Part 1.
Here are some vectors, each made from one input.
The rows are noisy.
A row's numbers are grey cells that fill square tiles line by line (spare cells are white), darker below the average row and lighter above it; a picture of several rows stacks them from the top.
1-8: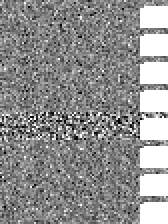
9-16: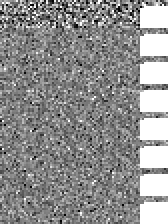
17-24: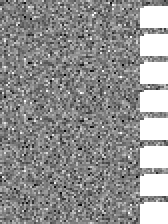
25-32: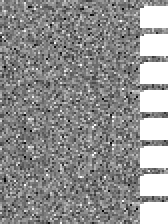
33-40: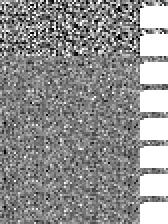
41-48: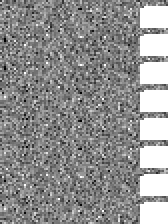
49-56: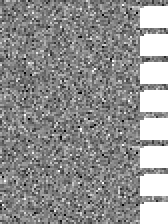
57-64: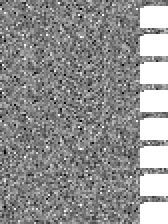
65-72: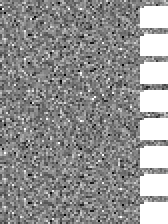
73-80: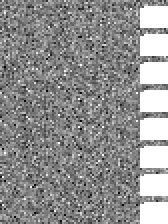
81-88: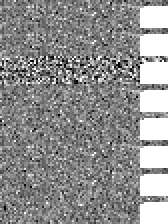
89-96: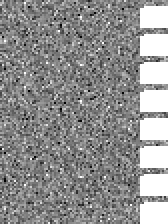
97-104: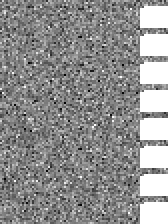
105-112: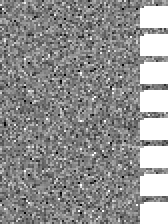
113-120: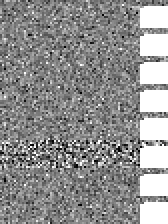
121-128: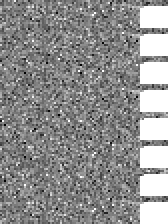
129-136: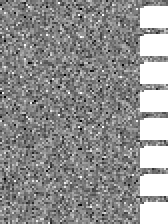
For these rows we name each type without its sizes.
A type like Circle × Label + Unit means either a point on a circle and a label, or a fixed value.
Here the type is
Circle + Unit.
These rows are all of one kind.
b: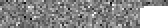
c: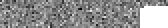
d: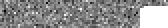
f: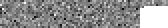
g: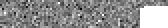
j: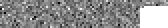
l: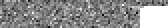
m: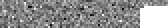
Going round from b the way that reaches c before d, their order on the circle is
b, g, c, m, f, j, d, l.
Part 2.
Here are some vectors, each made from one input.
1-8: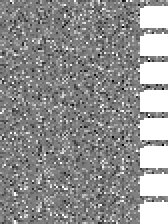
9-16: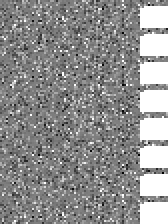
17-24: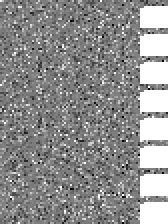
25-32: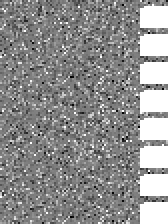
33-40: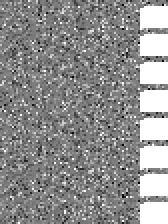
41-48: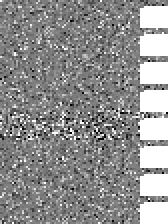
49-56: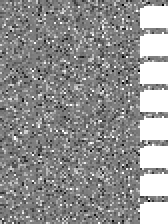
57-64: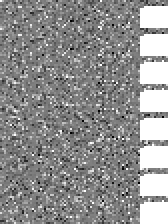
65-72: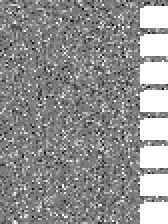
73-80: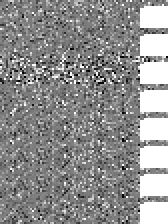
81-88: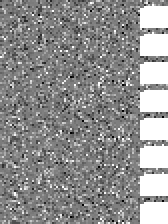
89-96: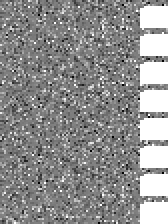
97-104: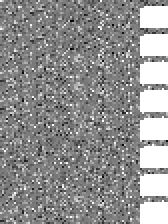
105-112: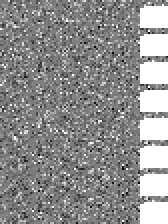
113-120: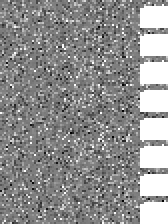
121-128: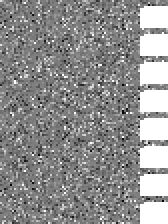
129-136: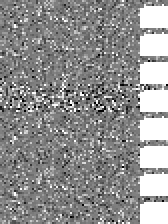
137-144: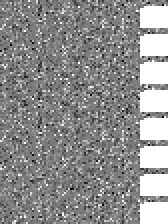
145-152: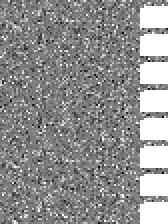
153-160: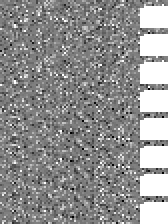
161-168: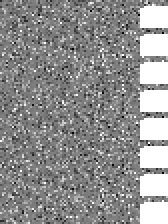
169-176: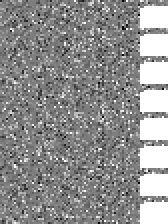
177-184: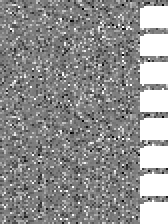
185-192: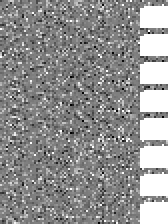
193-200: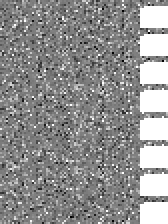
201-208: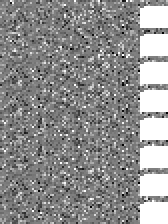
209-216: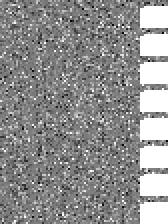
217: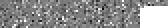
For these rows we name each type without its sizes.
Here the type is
Circle + Unit.
